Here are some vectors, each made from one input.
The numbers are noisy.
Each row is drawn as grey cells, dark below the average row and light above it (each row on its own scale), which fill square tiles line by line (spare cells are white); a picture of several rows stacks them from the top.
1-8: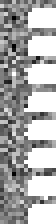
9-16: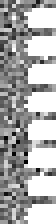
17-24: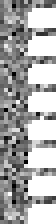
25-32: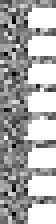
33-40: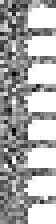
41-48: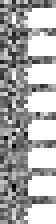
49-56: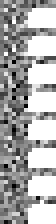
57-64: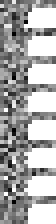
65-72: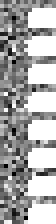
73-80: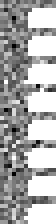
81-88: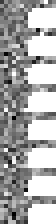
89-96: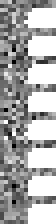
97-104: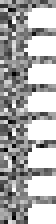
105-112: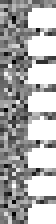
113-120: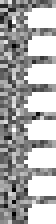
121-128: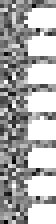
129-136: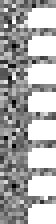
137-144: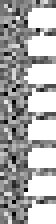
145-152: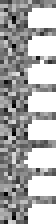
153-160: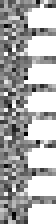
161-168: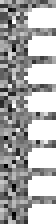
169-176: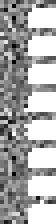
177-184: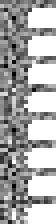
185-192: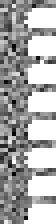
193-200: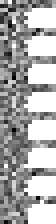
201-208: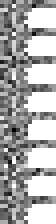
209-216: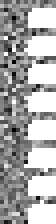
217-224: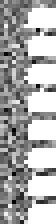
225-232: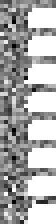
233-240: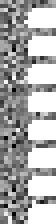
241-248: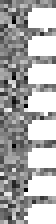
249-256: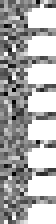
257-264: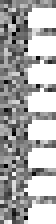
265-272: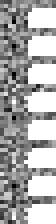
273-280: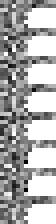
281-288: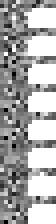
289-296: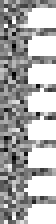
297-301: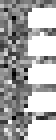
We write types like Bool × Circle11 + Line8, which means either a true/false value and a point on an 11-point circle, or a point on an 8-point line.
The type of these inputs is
List2(Line6).
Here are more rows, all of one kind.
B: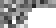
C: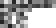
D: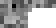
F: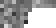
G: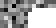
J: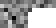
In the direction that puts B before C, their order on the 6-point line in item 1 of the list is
B, C, D, F, G, J.
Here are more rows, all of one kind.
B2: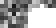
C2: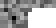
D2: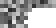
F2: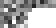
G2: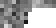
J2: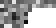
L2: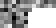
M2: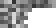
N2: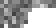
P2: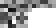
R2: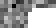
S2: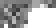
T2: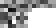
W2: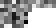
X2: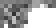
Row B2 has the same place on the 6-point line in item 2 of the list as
D2, L2, P2 and T2.
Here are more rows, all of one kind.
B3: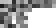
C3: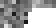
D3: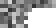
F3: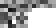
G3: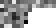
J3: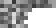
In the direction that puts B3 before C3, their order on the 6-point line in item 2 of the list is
J3, B3, D3, F3, C3, G3.
